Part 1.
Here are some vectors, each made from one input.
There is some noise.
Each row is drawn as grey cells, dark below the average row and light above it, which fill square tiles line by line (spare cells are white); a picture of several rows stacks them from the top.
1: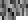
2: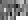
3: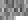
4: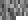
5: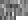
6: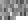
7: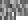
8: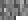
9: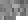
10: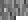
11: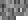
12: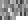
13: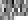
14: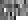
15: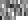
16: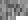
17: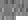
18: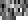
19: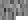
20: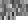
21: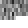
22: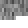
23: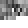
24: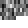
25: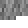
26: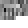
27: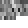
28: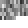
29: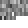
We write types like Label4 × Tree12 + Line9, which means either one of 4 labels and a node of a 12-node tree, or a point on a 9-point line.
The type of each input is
Tree7.
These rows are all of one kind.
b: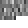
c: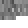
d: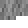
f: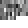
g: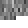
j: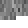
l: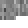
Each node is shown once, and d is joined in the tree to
b.
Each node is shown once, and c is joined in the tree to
g and l.
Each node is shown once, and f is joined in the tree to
j.
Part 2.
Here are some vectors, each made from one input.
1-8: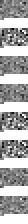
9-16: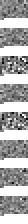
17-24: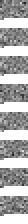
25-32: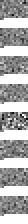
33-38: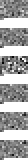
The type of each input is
Bool × Bool × Bool + Unit.
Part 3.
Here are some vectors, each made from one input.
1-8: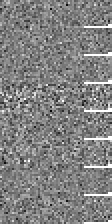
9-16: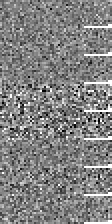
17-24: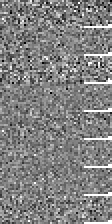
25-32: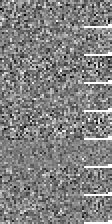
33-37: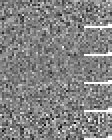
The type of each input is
Line6 × Line6.
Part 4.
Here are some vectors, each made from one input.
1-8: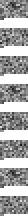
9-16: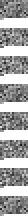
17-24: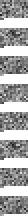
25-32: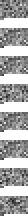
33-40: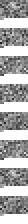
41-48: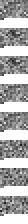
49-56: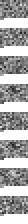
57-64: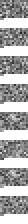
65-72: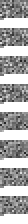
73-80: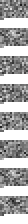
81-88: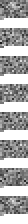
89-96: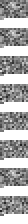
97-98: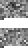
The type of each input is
Bool × Bool × Bool.
